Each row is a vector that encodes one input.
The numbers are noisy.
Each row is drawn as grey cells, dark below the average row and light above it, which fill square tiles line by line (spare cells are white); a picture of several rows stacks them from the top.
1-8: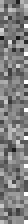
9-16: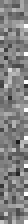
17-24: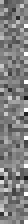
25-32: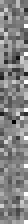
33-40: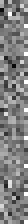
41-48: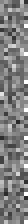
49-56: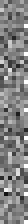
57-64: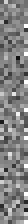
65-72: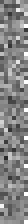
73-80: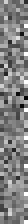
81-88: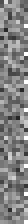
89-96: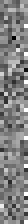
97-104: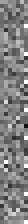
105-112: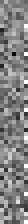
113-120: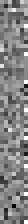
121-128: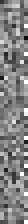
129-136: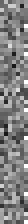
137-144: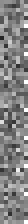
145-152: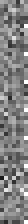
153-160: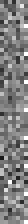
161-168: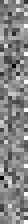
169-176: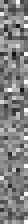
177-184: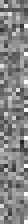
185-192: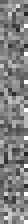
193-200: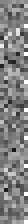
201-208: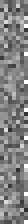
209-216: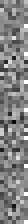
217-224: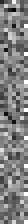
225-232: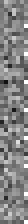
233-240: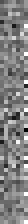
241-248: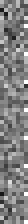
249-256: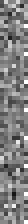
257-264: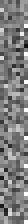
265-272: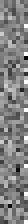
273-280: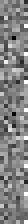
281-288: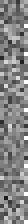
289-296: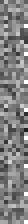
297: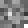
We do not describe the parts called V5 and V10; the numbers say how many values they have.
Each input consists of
either a fixed value, or one of 8 labels, a value of V5 and a value of V10, or four true/false values.
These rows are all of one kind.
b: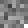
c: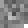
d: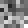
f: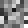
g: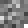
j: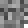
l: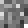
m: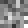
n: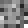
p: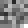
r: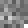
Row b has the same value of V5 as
f and n.
